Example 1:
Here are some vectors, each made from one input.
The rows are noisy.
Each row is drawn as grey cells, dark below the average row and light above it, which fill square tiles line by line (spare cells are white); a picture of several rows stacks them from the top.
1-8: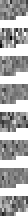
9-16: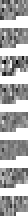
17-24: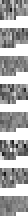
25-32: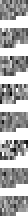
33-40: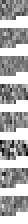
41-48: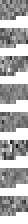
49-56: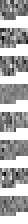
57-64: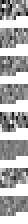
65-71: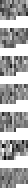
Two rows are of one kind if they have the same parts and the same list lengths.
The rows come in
2 kinds.
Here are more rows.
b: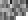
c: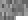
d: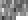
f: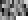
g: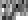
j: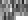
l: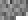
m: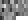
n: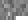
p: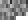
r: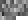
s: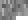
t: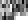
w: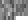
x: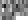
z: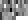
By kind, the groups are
b, l, p, r
c, d, f, g, j, m, n, s, t, w, x, z

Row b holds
a fixed value.
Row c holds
a node of a 13-node tree.
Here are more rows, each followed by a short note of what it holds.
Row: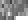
a node of a 13-node tree
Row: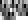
a node of a 13-node tree
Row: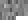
a node of a 13-node tree
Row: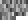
a fixed value
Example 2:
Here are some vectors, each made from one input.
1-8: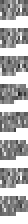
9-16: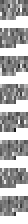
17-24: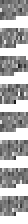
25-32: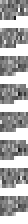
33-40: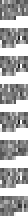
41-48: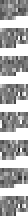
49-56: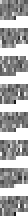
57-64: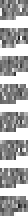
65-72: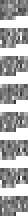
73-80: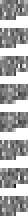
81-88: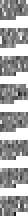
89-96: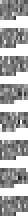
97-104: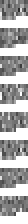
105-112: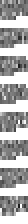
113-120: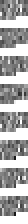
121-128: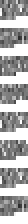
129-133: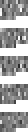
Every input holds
four true/false values.
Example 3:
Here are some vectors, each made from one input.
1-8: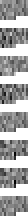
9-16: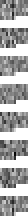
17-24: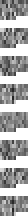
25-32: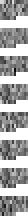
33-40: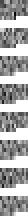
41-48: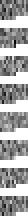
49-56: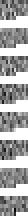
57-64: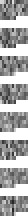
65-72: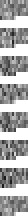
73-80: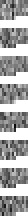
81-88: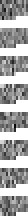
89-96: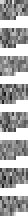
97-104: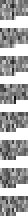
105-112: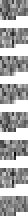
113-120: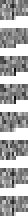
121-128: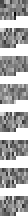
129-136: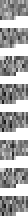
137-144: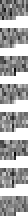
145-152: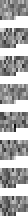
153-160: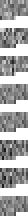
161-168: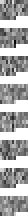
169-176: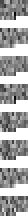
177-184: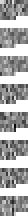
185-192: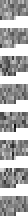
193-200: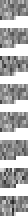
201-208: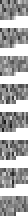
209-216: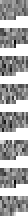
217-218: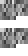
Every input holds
a node of a 9-node tree.
